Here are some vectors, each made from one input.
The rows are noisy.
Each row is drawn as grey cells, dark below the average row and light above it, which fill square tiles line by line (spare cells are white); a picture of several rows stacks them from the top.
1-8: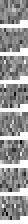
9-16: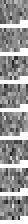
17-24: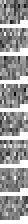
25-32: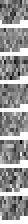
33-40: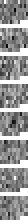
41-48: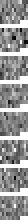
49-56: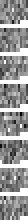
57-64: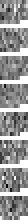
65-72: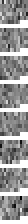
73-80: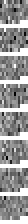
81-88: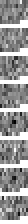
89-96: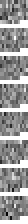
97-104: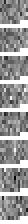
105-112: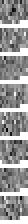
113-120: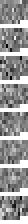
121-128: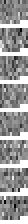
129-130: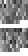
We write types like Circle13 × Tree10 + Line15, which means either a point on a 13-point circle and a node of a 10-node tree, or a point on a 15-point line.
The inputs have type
(Bool × Line3 × Line3 + Tree7) × Tree7.
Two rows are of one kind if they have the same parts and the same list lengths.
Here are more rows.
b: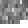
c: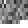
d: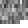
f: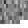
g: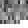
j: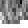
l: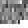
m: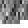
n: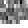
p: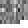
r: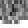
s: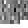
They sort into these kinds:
b, d, f, g, l, p
c, j, m, n, r, s

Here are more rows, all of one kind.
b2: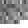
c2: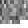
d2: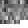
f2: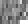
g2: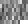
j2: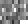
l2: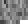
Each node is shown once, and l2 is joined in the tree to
b2, c2 and f2.
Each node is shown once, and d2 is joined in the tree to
b2.
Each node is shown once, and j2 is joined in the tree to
c2.
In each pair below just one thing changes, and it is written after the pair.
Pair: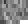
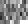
the true/false value
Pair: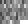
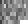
the true/false value
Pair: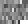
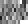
the place on one of the two 3-point lines
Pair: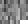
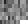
the true/false value
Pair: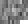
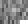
the true/false value
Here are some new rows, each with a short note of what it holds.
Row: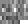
a point on each of two 3-point lines, a node of a 7-node tree and a true/false value
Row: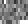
a node of each of two 7-node trees
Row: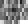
a node of each of two 7-node trees
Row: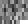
a node of each of two 7-node trees
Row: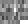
a point on each of two 3-point lines, a node of a 7-node tree and a true/false value
